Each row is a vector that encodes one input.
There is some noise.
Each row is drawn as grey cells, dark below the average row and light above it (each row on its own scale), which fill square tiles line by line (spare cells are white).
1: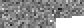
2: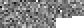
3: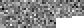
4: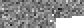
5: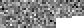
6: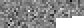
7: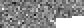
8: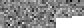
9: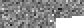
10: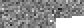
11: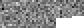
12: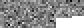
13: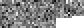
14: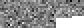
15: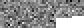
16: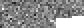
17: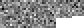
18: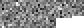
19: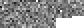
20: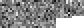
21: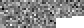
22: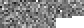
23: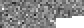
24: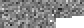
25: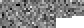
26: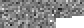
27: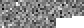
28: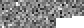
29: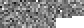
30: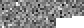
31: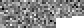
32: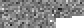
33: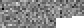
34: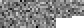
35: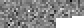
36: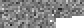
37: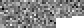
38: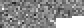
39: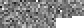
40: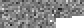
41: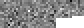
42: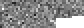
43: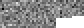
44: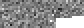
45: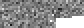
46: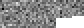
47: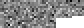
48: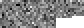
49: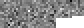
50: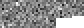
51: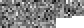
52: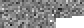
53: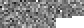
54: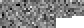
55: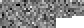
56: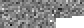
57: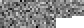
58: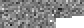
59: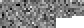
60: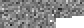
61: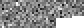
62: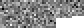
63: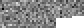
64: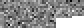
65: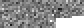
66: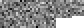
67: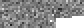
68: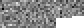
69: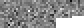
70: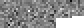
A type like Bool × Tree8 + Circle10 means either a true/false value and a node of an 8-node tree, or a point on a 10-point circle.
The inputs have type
Line5 + Line6.
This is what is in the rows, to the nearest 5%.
About 45% of them hold a point on a 5-point line. The rest hold a point on a 6-point line.
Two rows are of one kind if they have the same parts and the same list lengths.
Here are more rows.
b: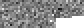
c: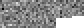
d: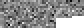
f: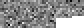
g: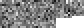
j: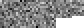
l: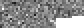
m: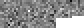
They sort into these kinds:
b, g, j, l
c, d, f, m

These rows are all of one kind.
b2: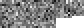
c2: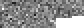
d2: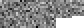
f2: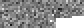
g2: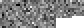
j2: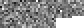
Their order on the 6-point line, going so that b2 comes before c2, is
b2, g2, d2, j2, c2, f2.
